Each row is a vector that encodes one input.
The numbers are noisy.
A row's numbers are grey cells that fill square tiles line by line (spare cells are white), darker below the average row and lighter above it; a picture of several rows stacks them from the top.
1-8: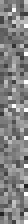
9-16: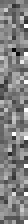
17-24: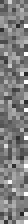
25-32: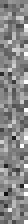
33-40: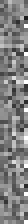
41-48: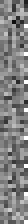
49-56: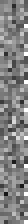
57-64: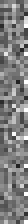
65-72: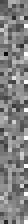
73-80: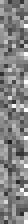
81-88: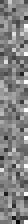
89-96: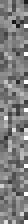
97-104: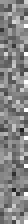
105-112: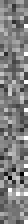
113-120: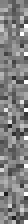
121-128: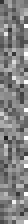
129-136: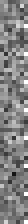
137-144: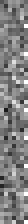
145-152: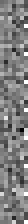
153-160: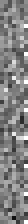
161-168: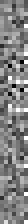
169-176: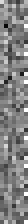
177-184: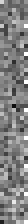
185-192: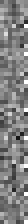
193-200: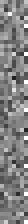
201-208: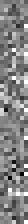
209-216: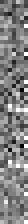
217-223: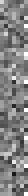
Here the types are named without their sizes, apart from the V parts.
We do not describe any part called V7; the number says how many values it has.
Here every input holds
a list of items, each a true/false value and a value of V7.
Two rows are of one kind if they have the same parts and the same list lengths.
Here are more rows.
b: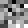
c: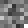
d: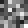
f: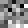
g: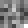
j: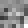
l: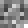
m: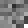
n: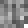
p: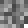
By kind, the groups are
b, f
c, d, m, n, p
g, j, l

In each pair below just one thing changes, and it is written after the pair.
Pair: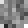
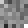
the value of V7 in item 1 of the list
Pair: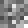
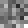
the true/false value in item 1 of the list
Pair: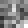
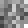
the true/false value in item 2 of the list
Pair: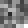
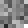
the true/false value in item 2 of the list
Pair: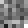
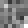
the true/false value in item 2 of the list
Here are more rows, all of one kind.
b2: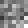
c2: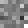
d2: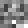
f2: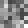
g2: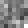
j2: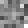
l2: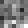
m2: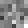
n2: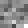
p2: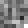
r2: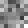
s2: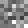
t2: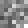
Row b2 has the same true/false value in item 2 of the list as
f2 and l2.
